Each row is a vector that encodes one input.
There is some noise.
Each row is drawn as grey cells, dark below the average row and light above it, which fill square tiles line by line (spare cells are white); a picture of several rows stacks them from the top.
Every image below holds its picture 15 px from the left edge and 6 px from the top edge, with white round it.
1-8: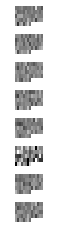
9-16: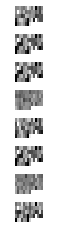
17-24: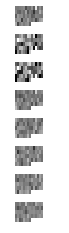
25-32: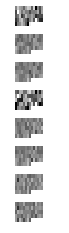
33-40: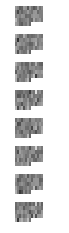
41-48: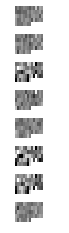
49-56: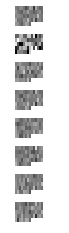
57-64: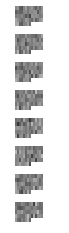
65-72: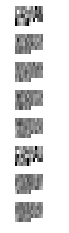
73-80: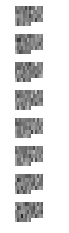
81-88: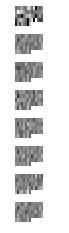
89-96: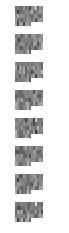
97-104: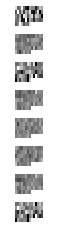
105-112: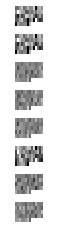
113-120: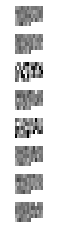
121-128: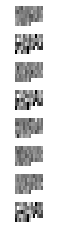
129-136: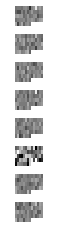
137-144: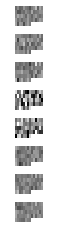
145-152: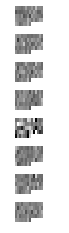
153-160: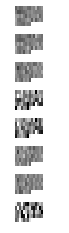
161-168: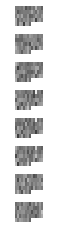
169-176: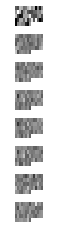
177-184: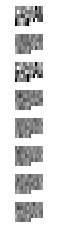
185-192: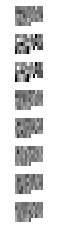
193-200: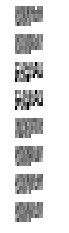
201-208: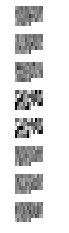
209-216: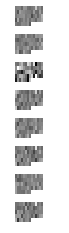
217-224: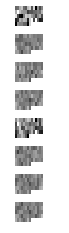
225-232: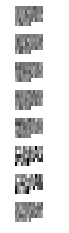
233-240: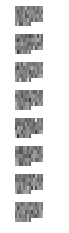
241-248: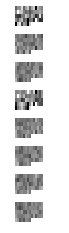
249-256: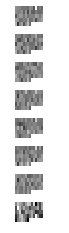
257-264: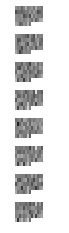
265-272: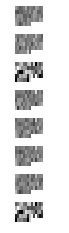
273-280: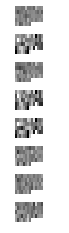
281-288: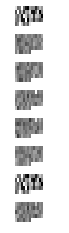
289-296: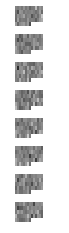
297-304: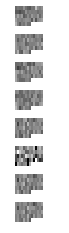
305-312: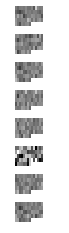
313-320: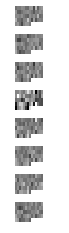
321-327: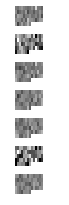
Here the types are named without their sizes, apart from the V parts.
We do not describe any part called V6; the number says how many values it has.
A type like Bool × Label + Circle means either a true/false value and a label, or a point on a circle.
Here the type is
Bool × (Circle + V6) × Label + Tree + Unit.
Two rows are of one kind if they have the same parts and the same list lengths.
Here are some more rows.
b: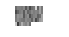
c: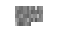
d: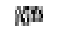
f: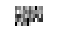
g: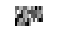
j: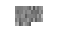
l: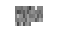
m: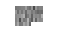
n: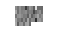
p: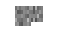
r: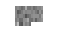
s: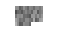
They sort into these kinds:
b, c, l, n, p, s
d
f, g
j, m, r

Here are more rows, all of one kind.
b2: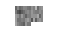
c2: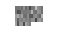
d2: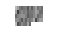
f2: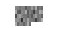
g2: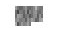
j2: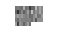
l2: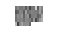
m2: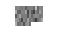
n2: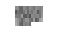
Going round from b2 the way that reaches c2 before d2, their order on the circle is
b2, c2, j2, l2, n2, g2, d2, m2, f2.
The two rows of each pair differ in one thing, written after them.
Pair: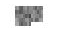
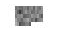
the place on the circle
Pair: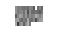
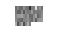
the place on the circle
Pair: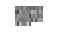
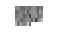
the label
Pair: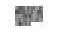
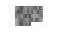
the label
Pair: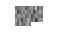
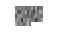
the label
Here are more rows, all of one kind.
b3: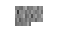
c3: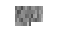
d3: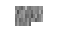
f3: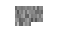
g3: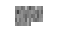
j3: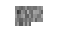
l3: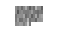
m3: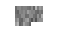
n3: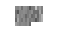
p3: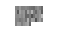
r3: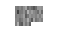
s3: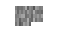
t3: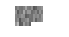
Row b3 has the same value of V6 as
d3 and s3.
